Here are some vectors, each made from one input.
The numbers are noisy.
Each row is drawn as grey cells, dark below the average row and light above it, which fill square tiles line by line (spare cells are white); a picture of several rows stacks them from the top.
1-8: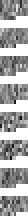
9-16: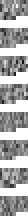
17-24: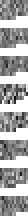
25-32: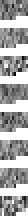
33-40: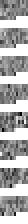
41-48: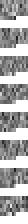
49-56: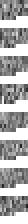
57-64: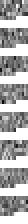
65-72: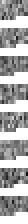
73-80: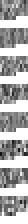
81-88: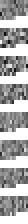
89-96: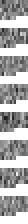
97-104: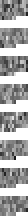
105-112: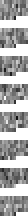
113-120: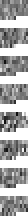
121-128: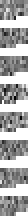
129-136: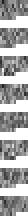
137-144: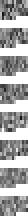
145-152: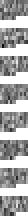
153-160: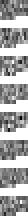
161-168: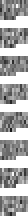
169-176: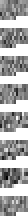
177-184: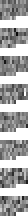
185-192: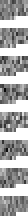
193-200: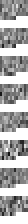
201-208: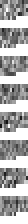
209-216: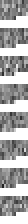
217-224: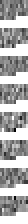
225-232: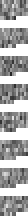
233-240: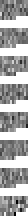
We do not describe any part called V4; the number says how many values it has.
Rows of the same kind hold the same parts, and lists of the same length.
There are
4 kinds of row.
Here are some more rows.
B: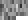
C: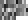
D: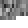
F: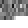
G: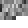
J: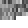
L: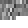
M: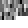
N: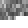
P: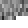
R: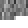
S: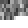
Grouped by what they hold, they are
B, G
C
D, F, S
J, L, M, N, P, R

